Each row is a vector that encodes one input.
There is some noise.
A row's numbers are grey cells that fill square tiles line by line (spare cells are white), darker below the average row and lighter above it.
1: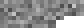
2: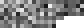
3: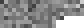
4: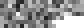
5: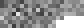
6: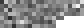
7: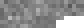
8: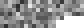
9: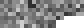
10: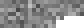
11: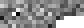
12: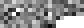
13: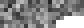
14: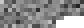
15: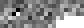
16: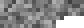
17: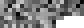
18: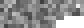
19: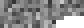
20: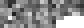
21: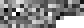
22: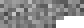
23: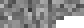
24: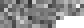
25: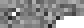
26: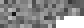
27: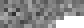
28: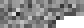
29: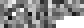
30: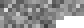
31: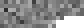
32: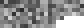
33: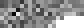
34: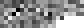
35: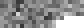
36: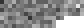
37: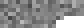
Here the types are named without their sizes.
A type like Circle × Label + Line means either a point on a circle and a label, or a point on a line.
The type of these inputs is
Label × Label.
